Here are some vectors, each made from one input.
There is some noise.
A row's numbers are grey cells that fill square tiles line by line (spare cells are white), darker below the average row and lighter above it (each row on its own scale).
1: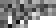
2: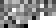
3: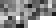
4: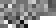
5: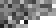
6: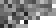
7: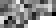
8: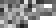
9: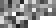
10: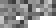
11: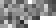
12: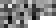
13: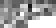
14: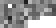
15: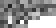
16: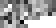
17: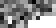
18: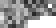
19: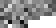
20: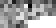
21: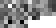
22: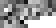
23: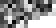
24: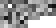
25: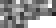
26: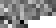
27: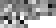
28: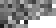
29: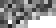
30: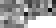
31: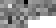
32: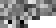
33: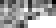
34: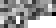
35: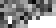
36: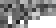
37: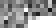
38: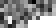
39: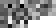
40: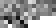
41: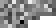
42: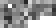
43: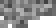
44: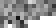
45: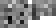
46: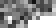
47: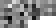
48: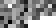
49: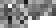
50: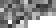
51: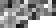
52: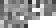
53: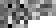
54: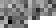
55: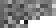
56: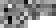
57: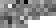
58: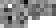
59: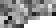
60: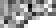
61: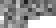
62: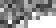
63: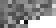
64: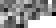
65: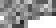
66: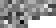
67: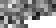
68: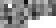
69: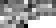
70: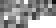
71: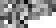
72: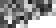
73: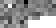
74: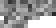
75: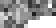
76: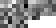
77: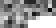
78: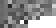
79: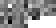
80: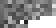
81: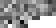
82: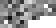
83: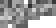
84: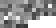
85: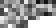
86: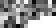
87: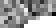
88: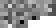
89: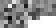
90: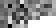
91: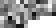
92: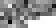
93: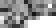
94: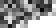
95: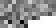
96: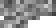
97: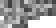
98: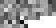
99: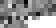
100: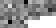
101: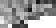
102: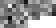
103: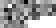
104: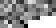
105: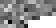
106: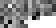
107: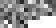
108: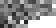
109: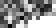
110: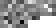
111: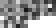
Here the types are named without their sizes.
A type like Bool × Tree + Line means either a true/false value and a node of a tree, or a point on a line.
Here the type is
Bool × Bool × Bool × (Tree + Unit) + Line.
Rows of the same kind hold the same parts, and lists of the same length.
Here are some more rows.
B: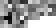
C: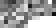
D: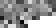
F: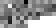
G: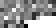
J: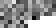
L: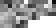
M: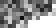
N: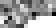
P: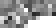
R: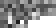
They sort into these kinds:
B, D, F, J
C, G, L, N, P
M, R

